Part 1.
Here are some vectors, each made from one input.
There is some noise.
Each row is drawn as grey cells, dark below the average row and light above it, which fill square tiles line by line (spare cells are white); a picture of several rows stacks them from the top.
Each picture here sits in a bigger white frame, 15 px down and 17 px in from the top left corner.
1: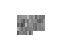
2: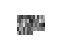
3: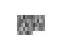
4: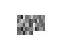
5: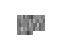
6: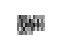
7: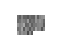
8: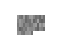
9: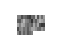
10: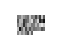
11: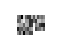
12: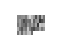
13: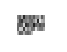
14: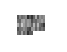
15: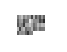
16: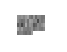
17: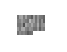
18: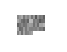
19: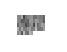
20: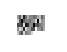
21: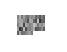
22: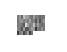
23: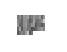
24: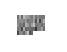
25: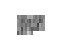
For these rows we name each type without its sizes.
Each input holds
a point on each of two lines.
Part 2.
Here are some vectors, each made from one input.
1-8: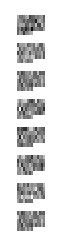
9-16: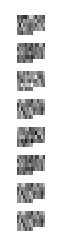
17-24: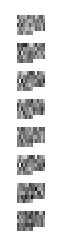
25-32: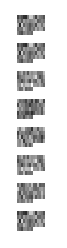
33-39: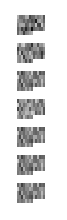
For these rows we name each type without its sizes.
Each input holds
three true/false values.
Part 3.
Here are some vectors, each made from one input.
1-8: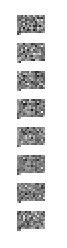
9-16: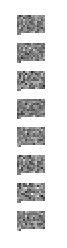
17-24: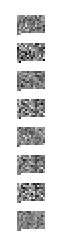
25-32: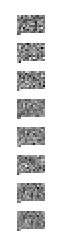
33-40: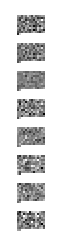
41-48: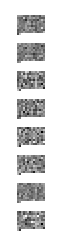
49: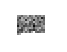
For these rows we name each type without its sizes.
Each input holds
a point on a line.
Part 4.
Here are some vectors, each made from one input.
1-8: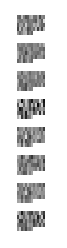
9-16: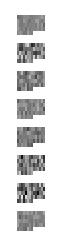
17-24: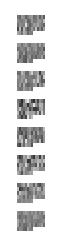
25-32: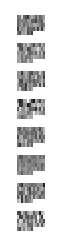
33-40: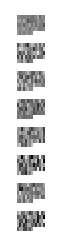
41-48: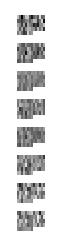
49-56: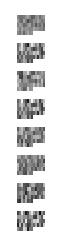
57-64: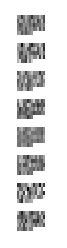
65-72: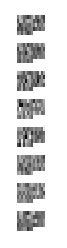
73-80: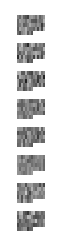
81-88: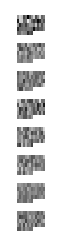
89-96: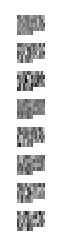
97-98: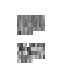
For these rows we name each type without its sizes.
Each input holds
either a point on a circle, or a fixed value.
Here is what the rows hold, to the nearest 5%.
About 95% of them hold a point on a circle. The rest hold a fixed value.
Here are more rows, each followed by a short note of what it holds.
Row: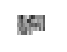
a point on a circle
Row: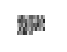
a point on a circle
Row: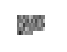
a fixed value
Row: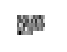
a fixed value
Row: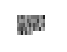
a fixed value
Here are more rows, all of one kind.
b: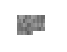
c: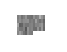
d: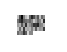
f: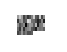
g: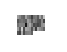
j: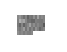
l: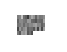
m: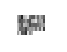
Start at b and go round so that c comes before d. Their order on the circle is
b, m, c, j, g, d, l, f.
